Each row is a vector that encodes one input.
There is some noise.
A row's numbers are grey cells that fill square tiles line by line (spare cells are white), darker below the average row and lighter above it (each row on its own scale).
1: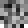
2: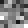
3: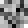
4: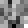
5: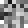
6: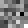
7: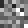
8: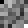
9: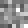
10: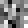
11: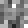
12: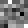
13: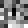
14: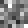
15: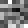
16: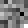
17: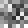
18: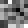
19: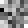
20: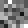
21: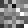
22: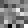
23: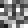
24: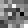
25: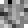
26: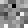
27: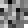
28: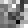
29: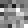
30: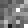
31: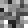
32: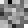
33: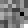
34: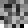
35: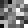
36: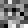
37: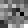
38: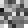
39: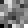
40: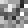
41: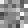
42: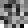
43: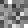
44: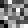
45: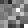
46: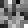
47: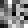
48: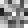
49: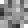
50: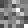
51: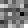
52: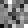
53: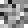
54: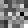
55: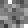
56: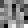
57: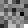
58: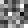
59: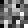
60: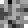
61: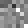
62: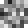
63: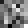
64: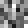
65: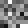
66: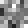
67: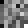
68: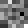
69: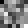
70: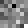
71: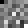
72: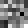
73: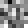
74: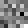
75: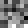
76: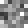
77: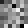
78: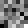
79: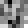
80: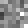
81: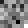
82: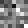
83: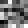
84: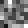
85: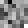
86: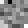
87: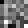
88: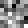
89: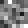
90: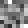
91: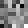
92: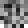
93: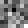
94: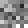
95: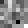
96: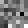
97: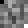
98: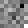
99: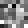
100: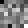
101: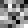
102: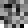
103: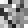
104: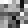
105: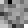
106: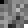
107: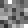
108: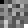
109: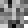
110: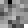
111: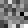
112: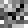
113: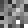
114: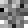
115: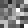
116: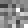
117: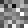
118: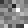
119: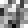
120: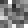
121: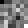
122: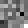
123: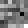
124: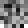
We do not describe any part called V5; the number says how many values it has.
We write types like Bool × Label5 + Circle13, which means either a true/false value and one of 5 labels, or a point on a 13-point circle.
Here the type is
Bool × Tree9 × V5 + Unit.
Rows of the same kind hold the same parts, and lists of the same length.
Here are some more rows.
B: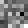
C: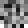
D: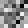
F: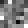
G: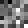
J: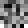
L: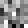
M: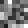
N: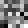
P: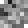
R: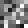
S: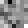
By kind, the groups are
B, D, F, G, L, M, N, P, R, S
C, J

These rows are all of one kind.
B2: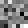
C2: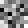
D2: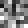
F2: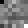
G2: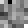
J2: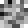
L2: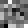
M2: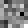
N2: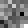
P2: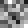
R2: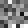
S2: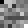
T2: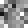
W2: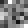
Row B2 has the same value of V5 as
J2, N2 and R2.
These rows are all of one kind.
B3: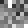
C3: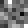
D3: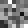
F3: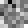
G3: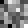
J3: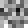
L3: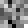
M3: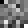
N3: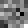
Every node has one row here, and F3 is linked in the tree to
B3 and J3.
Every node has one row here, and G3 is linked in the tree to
B3 and M3.
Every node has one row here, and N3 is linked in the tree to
D3.
